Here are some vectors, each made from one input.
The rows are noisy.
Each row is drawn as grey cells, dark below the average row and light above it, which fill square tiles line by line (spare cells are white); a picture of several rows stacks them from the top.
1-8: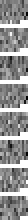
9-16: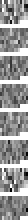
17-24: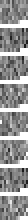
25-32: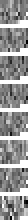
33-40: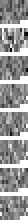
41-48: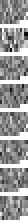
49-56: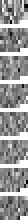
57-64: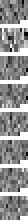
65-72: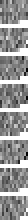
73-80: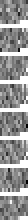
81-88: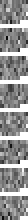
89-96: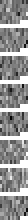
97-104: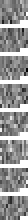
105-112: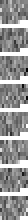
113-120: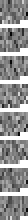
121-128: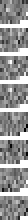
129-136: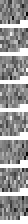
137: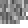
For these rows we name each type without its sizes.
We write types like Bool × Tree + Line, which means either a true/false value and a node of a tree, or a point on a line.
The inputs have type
Bool × Circle × Tree + Unit.
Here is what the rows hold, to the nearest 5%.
About 95% of them hold a point on a circle, a node of a tree and a true/false value. The rest hold a fixed value.
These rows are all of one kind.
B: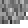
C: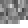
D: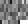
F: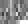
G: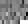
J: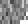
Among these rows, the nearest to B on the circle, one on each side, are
G and J.
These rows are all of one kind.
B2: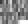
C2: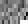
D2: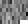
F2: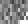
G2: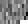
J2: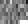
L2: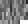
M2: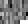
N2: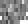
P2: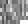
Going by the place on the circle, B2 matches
C2 and P2.
